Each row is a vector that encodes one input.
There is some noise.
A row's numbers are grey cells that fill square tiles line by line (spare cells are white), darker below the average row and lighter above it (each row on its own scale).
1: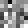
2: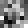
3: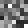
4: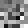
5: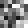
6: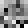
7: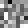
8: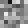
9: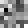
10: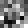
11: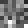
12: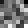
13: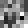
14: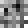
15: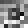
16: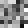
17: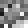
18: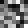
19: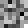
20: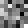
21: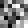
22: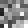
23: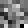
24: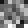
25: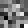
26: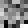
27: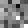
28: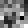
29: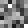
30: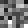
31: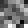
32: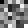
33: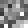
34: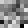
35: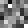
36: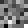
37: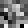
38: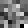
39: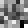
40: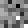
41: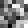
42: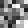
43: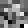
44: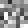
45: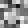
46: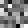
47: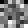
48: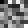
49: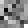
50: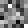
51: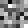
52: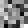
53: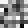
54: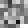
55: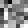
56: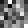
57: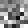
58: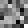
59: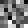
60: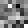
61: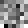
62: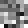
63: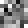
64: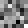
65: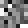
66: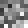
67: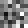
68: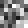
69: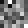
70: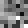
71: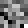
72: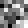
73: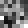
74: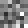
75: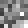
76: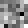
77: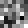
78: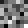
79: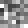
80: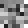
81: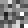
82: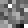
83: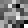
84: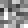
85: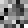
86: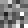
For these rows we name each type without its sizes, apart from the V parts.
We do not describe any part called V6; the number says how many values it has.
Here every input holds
a value of V6, together with either a point on each of two circles, or a fixed value.
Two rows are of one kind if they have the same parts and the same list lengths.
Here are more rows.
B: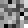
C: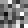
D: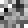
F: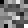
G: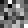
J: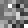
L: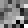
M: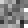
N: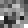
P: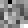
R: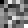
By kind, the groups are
B, D, F, J, L, M, P, R
C, G, N

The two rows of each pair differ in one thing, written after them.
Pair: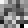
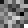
the value of V6
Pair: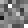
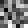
the value of V6
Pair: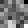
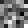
the place on one of the two circles
